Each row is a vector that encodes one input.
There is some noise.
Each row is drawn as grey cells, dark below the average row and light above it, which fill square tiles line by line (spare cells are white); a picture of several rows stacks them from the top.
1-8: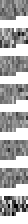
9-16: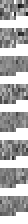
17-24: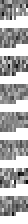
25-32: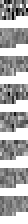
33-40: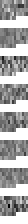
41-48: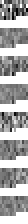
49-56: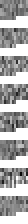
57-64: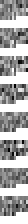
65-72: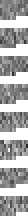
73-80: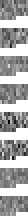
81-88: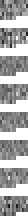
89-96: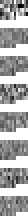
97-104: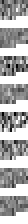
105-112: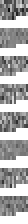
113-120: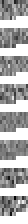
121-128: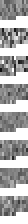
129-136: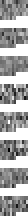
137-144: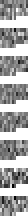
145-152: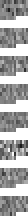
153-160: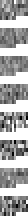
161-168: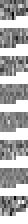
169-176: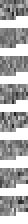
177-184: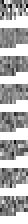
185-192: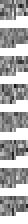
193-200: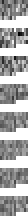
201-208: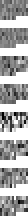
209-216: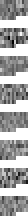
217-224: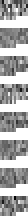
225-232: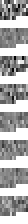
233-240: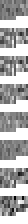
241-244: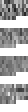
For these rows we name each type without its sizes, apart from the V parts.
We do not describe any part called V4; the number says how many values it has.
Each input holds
a node of a tree, together with a list of items, each a true/false value and a value of V4.
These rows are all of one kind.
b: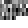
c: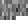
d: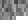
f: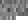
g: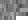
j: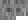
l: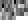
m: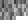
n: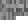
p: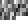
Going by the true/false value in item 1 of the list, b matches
c, j, m and n.
